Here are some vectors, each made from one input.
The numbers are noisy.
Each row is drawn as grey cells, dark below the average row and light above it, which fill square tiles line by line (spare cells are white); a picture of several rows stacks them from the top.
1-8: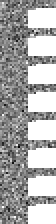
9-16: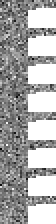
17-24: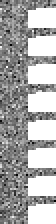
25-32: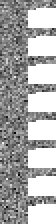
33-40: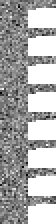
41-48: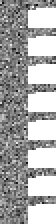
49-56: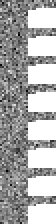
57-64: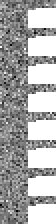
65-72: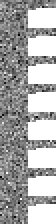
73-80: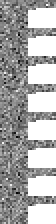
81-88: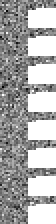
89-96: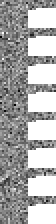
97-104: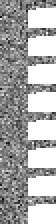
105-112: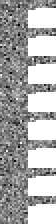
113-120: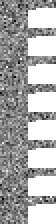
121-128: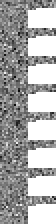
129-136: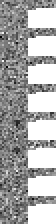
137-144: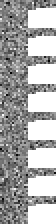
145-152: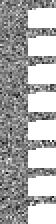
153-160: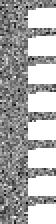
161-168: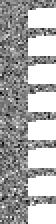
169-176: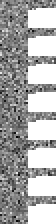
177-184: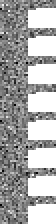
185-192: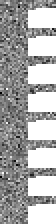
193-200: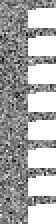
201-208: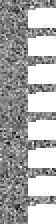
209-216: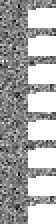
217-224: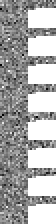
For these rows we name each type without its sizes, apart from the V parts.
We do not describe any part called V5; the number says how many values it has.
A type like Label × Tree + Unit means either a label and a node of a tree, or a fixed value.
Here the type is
(Bool × Bool × Bool × (Tree + Unit) + V5) × Tree.
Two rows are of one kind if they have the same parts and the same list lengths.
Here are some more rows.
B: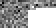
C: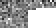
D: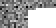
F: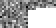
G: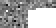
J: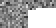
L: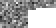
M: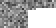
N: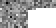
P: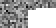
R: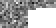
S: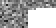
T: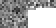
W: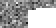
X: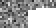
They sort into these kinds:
B, C, D, F, N, P, X
G, J, S, T
L, M, R, W

